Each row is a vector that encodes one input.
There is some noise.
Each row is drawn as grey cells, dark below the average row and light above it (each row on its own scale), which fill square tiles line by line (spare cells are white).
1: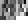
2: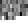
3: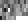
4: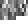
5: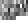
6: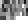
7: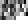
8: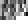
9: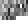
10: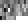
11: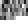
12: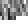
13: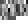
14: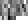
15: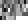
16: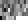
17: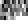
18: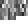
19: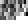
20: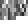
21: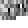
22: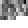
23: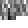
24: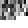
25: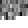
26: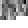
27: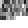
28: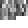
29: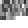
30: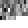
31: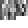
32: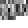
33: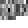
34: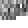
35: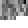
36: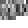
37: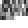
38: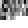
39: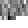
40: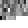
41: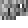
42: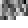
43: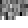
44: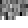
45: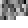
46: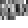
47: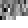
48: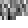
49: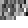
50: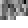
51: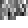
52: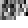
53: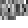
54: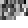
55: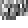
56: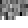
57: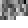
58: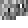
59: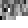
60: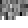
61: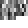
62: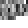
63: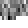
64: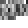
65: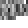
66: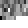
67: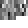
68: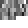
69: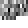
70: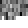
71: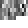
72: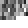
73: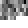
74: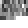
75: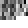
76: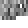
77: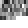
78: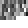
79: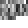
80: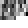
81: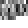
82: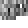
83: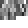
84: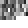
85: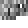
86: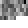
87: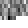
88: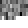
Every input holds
either a fixed value, or one of 4 labels and a true/false value.
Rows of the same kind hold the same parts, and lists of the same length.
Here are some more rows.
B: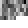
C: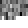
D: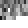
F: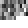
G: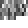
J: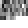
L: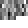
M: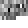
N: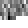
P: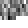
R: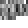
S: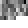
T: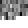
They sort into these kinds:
B, D, F, G, J, L, M, N, P, R, S
C, T

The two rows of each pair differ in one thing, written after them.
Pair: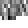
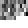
the true/false value
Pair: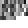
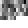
the label
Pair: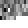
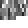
the true/false value
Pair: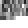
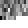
the label
